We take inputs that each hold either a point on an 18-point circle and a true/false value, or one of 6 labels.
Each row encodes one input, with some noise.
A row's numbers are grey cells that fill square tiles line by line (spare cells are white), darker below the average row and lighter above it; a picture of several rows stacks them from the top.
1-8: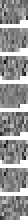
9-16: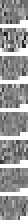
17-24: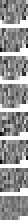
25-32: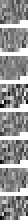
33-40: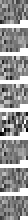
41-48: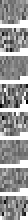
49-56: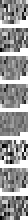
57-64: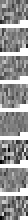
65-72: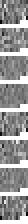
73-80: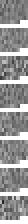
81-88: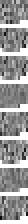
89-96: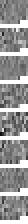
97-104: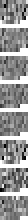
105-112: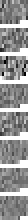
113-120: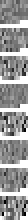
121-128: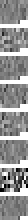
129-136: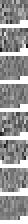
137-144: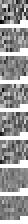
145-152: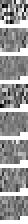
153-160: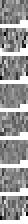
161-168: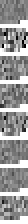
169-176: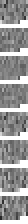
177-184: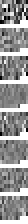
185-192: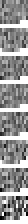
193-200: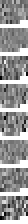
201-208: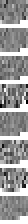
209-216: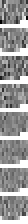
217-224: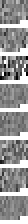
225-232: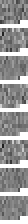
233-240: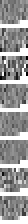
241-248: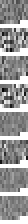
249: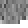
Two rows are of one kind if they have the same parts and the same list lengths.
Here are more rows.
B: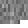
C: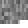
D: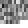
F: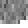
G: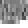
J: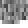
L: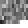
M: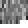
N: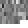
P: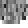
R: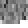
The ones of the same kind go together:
B, C, F, G, J, L, P, R
D, M, N

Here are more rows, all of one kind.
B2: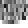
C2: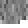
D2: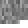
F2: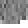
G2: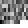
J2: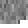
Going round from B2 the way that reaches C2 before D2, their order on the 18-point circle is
B2, F2, G2, C2, J2, D2.
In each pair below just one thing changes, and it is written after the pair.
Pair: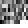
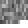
the true/false value
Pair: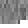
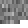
the place on the 18-point circle
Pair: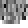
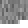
the true/false value
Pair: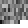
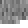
the true/false value
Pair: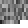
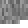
the true/false value
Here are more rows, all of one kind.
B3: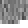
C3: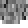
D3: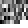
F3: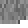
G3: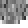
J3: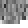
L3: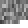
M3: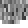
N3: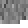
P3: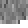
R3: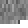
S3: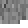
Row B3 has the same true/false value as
L3 and M3.
